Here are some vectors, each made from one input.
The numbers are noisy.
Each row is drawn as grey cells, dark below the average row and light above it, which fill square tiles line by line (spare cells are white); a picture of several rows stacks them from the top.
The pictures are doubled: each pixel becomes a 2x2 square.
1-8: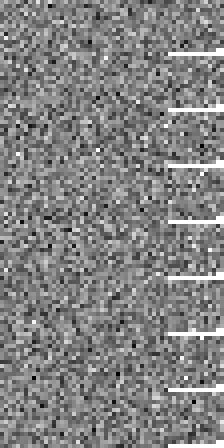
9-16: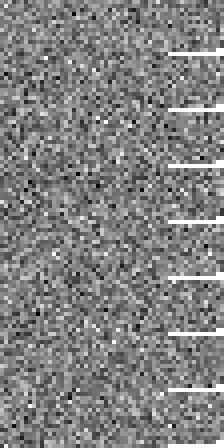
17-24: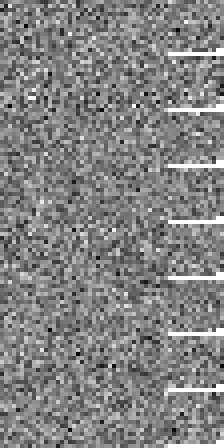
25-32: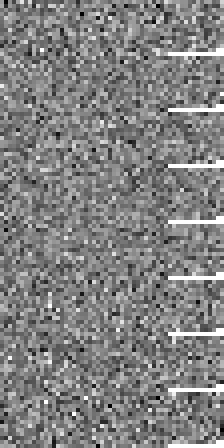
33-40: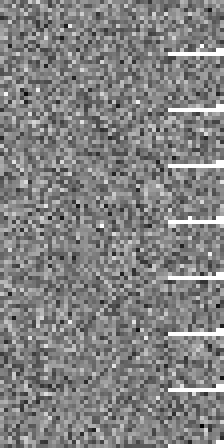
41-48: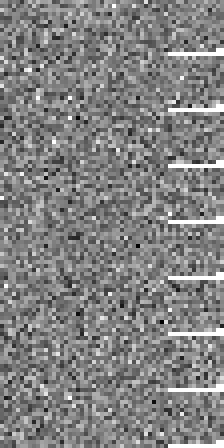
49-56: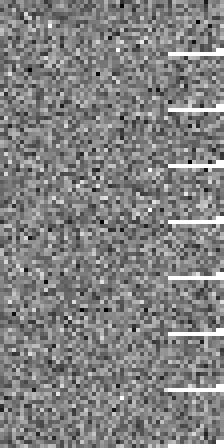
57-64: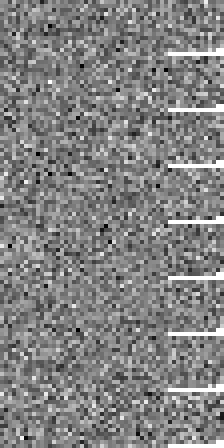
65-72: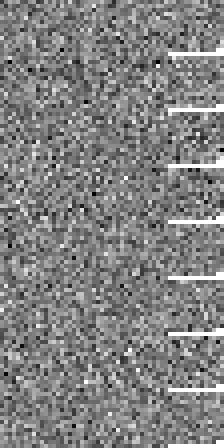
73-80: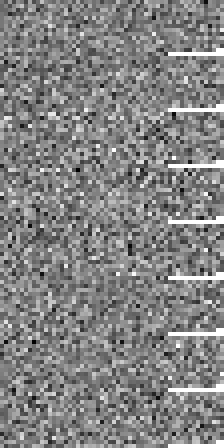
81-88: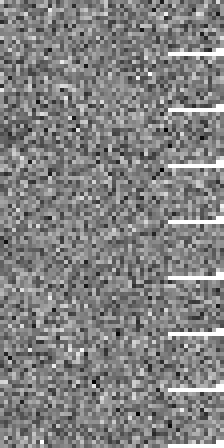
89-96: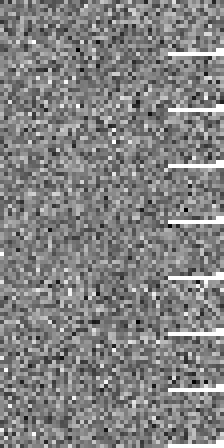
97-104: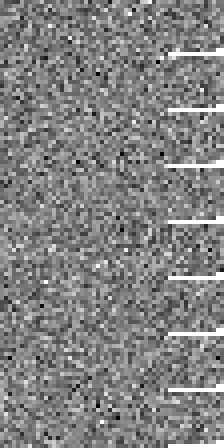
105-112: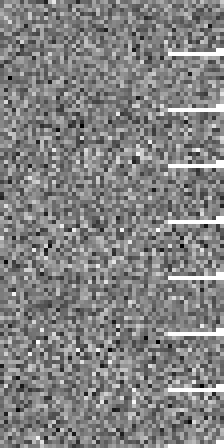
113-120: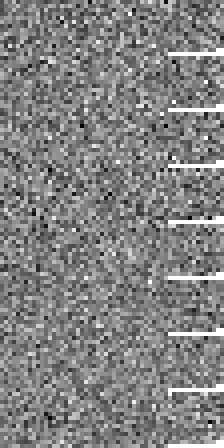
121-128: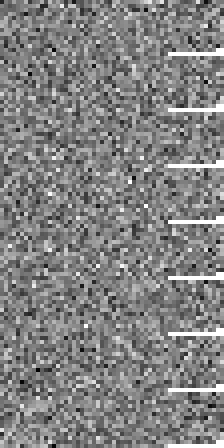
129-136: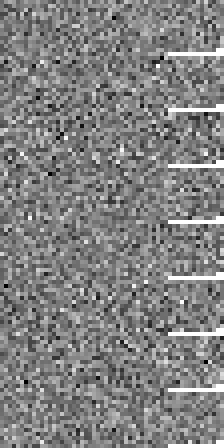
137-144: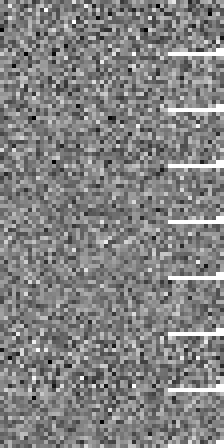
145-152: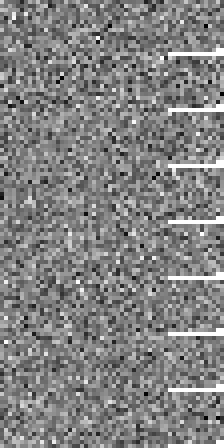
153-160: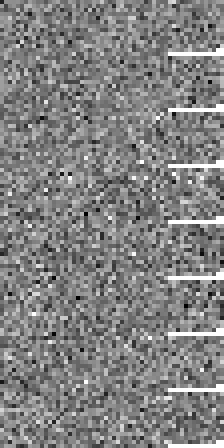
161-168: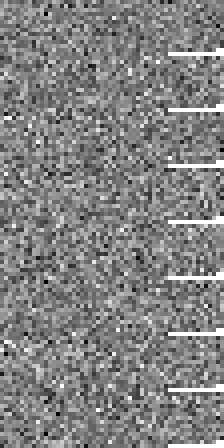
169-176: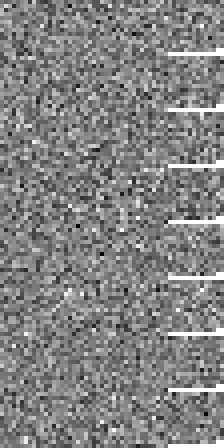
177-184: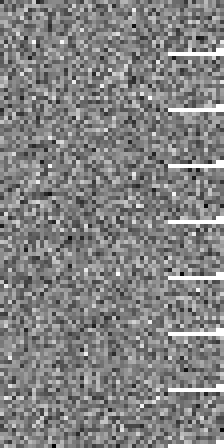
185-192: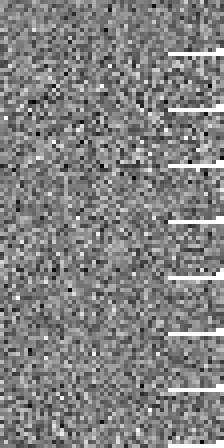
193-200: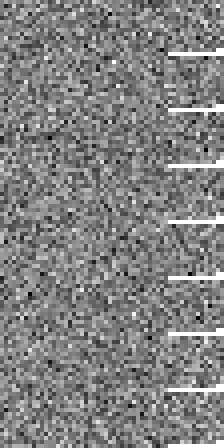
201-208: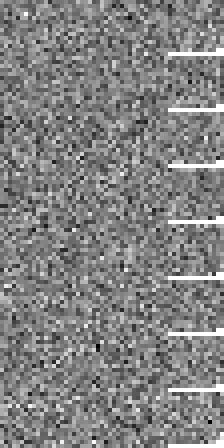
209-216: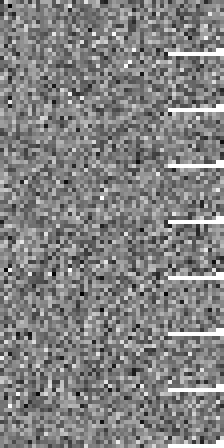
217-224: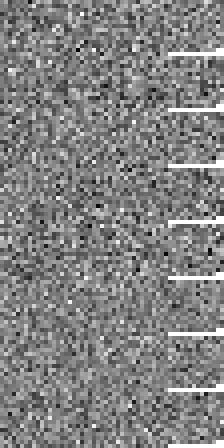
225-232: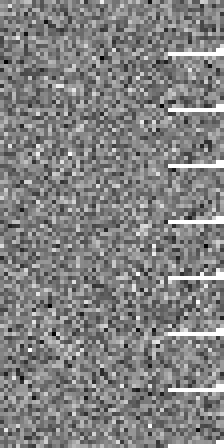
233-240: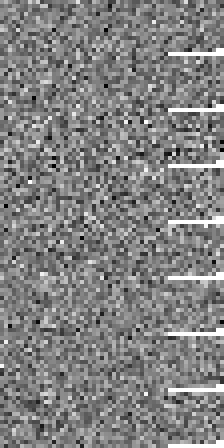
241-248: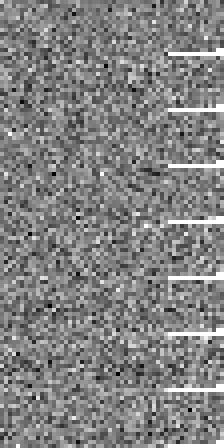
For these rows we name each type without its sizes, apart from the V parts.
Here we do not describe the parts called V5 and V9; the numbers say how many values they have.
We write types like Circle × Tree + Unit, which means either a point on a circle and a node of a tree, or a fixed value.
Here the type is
Bool × Bool × Bool × Line × (Line + V5) × V9.
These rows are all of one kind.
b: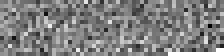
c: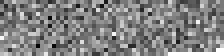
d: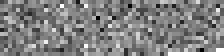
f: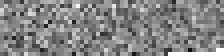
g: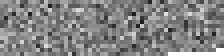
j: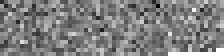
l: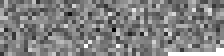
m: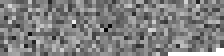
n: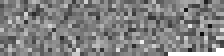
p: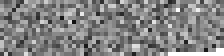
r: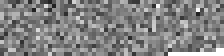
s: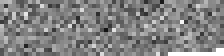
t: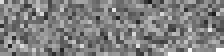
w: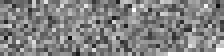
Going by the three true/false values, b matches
l, m and n.
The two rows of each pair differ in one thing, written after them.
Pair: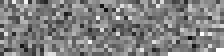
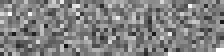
the value of V5
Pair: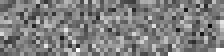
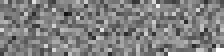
the place on the line
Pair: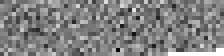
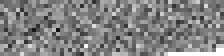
the value of V5
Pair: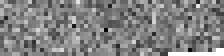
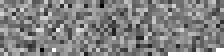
the value of V5
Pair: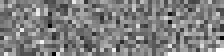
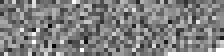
the value of V5
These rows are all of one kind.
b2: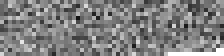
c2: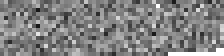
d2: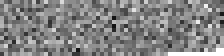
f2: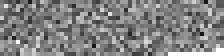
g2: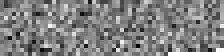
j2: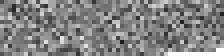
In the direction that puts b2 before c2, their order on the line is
g2, b2, c2, j2, d2, f2.
